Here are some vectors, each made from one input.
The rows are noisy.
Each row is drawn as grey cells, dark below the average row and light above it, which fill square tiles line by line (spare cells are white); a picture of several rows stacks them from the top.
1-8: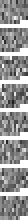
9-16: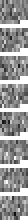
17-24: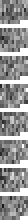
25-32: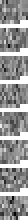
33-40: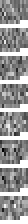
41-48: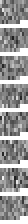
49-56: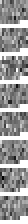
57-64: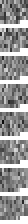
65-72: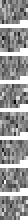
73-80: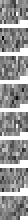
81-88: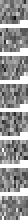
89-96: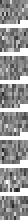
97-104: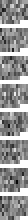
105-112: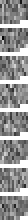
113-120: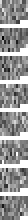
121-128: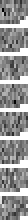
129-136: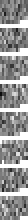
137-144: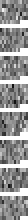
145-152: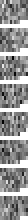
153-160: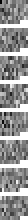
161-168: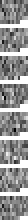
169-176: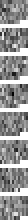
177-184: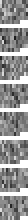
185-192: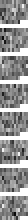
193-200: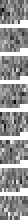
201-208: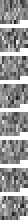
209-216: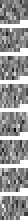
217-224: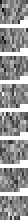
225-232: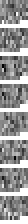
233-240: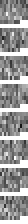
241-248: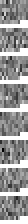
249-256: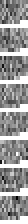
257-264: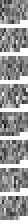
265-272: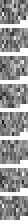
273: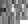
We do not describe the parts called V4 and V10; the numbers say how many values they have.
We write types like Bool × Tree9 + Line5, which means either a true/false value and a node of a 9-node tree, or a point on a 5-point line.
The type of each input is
Line7 × (Line7 + V10) × V4.
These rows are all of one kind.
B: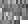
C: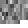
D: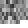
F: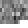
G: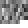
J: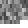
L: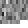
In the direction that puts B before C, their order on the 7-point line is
L, F, G, B, J, C, D.
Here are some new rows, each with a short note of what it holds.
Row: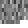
a point on each of two 7-point lines and a value of V4
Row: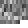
a point on a 7-point line, a value of V4 and a value of V10
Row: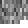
a point on each of two 7-point lines and a value of V4
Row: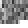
a point on a 7-point line, a value of V4 and a value of V10
